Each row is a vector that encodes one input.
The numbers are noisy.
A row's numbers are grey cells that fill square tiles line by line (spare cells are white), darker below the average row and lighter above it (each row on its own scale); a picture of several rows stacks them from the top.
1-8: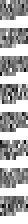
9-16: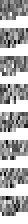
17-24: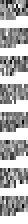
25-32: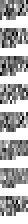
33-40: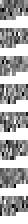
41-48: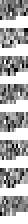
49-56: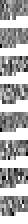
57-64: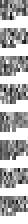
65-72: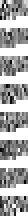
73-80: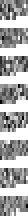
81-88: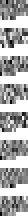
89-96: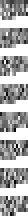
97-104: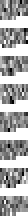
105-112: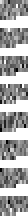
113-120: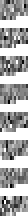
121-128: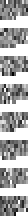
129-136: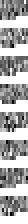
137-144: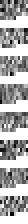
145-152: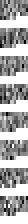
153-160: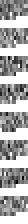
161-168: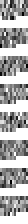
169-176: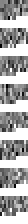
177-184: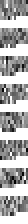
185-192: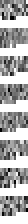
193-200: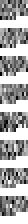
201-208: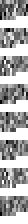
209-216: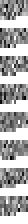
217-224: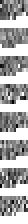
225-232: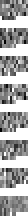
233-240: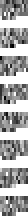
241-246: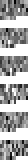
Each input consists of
one of 10 labels, together with either one of 10 labels, or three true/false values.
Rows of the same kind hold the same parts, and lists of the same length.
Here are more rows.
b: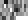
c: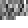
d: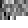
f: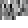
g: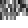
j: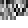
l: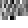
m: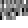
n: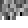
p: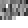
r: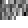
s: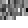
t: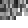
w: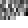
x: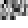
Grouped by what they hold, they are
b, j, l, x
c, d, f, g, m, n, p, r, s, t, w

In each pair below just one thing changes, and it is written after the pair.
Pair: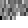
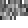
one of the three true/false values
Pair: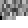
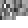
one of the three true/false values
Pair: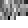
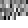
one of the three true/false values
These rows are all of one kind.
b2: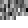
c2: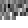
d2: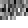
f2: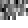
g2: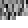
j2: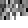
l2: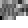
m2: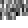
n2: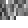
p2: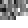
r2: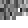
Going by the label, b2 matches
d2, f2, p2 and r2.
